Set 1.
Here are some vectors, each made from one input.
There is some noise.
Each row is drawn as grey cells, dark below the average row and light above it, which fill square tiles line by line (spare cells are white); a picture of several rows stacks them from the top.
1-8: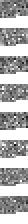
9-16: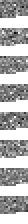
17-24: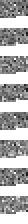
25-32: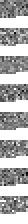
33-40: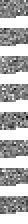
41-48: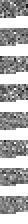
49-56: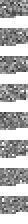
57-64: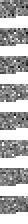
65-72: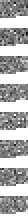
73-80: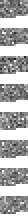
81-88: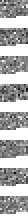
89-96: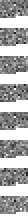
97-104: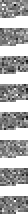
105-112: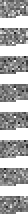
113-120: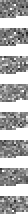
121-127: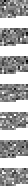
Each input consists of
either a point on each of two 11-point circles, or a point on a 10-point line.
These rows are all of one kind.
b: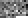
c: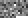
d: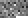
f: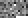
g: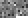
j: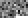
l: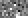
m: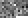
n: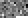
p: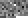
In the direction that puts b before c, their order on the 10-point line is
b, f, c, d, l, p, m, g, n, j.
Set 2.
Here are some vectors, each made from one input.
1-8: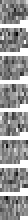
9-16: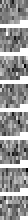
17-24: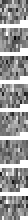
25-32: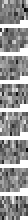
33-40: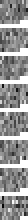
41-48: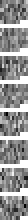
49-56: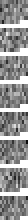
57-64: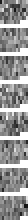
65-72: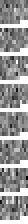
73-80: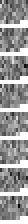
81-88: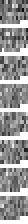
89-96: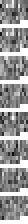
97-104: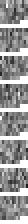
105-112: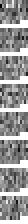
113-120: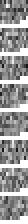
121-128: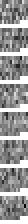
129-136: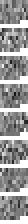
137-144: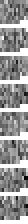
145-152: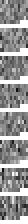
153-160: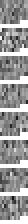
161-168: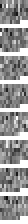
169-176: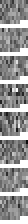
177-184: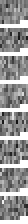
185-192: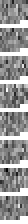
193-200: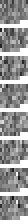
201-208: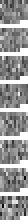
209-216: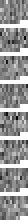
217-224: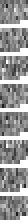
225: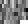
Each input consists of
a point on an 11-point circle, together with either a point on an 11-point circle, or a point on a 10-point line.
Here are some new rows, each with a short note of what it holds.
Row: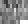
a point on an 11-point circle and a point on a 10-point line
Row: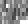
a point on each of two 11-point circles
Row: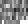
a point on each of two 11-point circles
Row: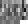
a point on each of two 11-point circles
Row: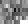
a point on each of two 11-point circles
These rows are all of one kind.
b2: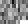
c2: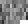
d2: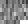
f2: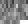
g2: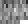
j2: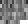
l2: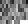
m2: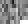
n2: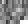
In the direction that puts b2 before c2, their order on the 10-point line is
b2, c2, m2, l2, g2, f2, j2, n2, d2.
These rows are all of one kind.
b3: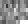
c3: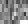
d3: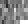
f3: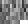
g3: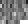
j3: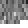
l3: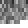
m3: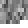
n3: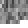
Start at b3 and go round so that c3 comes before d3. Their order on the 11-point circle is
b3, c3, j3, g3, l3, n3, m3, f3, d3.
